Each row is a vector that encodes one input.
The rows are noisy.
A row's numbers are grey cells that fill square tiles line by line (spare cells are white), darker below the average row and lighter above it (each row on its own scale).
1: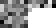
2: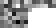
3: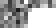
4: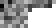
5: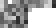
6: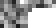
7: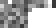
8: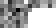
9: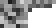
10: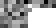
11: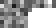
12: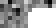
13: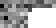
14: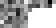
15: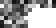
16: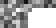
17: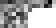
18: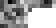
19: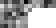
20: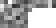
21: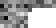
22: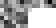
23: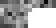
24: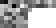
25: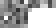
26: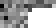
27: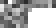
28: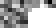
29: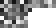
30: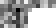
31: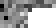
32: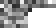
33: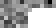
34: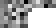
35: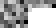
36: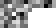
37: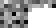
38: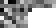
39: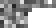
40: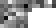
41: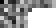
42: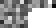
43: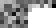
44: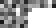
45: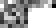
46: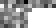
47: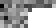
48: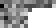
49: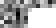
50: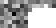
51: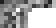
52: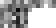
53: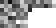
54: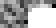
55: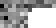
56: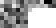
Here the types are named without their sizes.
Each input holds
a list of points on a line.
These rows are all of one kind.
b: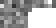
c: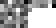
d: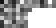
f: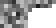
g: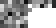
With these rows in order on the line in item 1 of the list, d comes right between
b and c.
